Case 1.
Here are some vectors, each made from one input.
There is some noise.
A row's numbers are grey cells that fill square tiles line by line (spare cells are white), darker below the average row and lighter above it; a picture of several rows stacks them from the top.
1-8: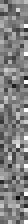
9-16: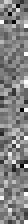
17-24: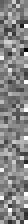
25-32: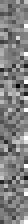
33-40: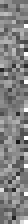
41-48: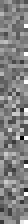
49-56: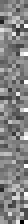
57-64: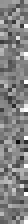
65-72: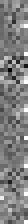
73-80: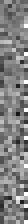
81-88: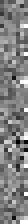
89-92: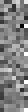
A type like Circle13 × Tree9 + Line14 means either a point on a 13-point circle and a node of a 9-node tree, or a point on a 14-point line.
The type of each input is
Tree17.
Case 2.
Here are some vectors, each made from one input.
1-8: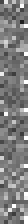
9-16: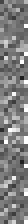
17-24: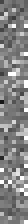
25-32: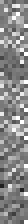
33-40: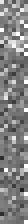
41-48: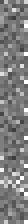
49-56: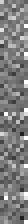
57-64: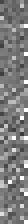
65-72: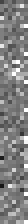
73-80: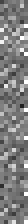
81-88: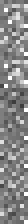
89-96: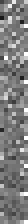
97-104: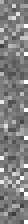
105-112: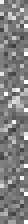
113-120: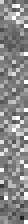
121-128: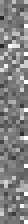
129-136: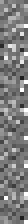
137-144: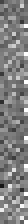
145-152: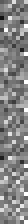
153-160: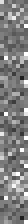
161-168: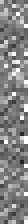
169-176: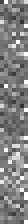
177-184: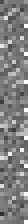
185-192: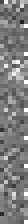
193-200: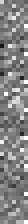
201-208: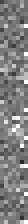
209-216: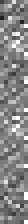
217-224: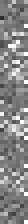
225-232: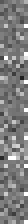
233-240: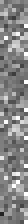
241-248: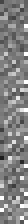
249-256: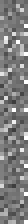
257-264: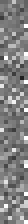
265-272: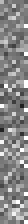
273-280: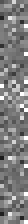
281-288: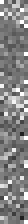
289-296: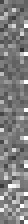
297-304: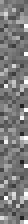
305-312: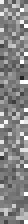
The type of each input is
Bool × Bool × Bool × Bool.
